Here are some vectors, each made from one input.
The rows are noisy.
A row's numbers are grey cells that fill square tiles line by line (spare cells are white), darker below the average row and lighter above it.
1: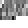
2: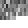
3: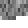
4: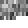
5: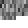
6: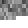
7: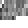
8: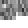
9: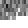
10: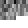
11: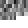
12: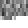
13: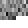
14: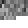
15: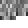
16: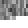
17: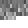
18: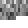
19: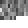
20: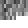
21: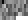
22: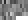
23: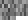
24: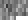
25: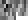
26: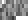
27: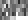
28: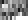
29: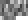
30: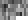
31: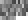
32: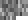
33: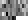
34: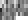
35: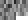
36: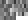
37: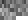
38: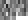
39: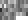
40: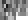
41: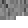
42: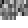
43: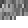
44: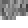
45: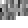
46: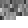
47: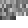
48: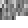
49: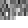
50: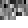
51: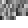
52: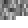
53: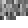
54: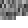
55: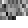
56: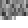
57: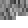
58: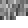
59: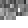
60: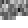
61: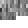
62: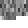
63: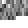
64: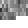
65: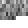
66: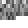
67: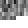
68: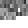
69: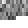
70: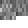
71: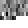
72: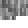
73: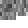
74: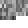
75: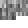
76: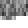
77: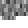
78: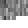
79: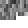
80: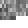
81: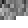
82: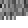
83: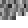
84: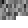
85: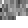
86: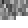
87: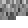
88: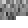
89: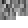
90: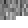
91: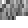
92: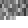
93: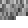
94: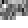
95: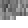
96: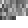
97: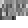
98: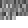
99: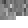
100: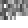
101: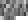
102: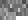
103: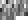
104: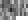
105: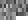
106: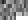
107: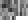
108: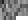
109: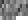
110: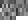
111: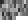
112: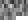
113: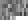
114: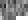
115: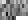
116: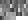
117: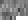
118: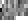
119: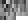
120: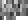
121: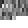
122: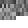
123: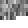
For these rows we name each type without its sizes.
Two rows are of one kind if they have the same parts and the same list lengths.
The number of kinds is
3.
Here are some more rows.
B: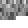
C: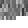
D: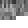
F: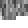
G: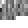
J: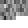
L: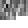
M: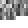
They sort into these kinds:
B, G, M
C, D, F, J
L

